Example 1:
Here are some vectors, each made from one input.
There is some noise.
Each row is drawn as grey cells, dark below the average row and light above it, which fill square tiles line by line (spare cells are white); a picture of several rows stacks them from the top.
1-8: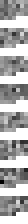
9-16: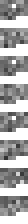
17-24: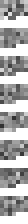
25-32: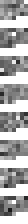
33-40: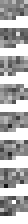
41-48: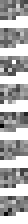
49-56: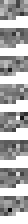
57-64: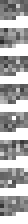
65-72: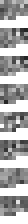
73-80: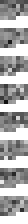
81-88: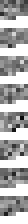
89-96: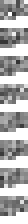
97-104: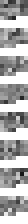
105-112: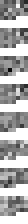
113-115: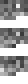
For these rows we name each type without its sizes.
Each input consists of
either four true/false values, or a list of points on a circle.
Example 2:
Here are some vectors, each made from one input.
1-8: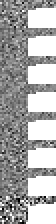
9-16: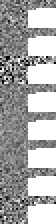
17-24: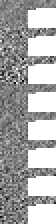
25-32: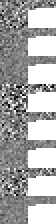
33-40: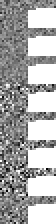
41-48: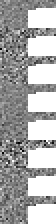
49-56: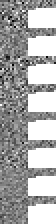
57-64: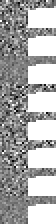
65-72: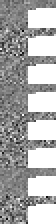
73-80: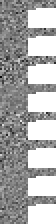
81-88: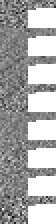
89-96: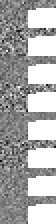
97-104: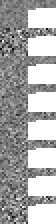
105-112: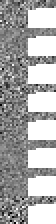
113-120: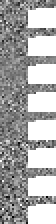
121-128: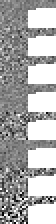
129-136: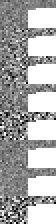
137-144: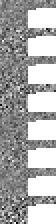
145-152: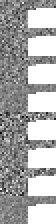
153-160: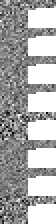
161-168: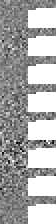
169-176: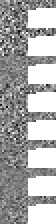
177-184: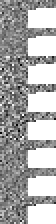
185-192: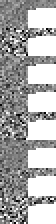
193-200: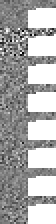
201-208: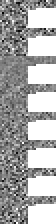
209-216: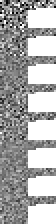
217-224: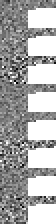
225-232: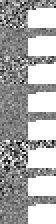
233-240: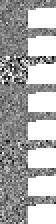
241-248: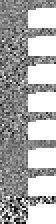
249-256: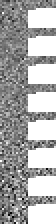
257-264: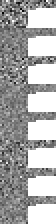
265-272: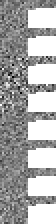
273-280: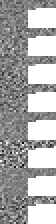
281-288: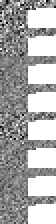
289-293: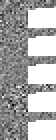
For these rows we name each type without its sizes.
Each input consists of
either a point on each of two circles, or a point on a line.
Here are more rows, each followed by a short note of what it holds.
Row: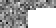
a point on a line
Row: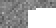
a point on each of two circles
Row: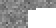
a point on a line
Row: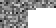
a point on each of two circles
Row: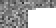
a point on each of two circles
